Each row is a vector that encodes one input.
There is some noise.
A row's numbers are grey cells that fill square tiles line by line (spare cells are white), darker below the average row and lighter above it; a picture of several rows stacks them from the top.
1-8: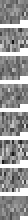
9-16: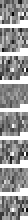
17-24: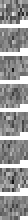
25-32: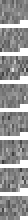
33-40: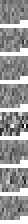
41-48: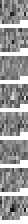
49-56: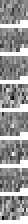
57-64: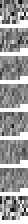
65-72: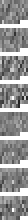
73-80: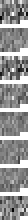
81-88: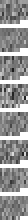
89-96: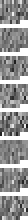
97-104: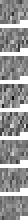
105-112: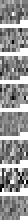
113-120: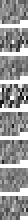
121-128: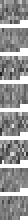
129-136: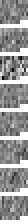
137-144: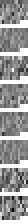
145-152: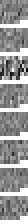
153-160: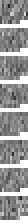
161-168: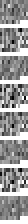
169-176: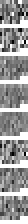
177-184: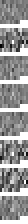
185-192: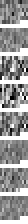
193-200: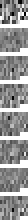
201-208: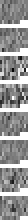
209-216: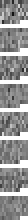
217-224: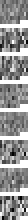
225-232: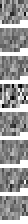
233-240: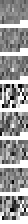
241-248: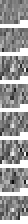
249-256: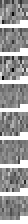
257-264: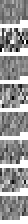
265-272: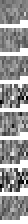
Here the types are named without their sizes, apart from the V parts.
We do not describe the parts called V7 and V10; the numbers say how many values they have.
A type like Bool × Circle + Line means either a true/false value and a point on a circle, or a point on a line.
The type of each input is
Bool × List(V10) + (Circle + Line) × V7.
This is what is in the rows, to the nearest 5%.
About 60% of them hold a true/false value, together with a list of values of V10. The rest hold a value of V7, together with either a point on a circle, or a point on a line.
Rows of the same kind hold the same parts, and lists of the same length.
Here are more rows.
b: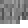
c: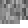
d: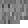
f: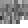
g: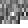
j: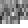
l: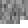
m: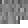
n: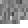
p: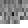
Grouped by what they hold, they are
b, c, f, l
d, p
g, m
j
n

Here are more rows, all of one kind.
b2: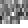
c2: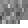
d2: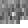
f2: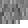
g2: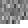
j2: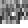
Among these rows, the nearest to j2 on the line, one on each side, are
d2 and f2.
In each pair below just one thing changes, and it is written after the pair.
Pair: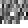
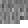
the value of V10 in item 1 of the list
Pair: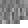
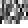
the value of V10 in item 2 of the list
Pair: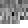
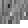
the value of V10 in item 1 of the list
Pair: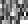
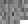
the true/false value
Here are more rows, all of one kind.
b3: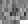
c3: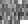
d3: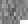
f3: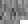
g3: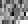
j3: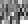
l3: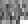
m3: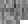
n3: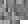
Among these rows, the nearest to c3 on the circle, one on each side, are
b3 and f3.
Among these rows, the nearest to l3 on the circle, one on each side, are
f3 and j3.
